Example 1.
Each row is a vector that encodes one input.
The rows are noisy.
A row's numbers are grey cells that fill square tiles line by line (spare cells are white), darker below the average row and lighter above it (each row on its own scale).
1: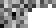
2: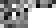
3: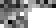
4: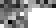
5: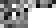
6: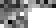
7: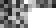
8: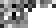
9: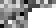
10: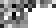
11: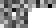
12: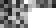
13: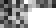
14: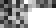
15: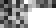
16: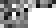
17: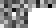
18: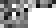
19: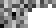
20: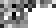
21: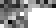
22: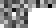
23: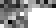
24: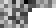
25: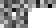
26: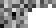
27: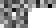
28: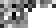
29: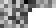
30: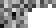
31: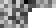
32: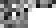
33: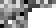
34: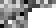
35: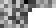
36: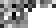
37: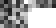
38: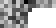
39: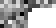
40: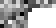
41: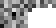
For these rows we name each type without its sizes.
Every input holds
three true/false values.
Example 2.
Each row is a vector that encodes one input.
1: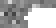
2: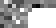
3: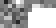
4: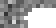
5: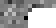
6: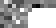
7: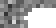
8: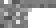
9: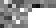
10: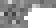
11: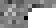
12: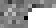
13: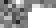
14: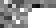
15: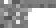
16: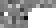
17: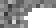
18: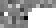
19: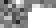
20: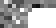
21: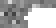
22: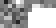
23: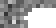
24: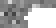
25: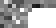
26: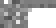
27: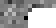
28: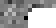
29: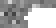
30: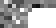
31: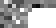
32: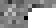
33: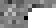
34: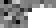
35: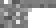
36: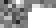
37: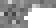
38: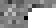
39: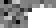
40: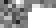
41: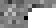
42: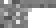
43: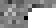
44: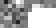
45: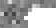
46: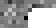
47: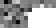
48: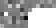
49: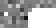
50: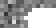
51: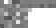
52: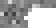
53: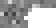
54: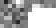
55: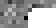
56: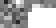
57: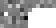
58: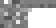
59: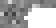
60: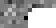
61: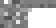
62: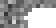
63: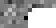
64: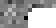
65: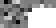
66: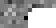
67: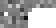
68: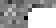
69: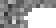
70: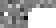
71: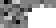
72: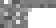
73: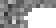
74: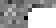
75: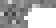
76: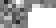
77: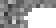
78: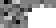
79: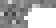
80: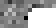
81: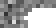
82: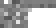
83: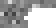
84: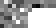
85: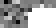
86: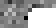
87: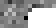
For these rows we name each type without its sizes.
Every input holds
three true/false values.
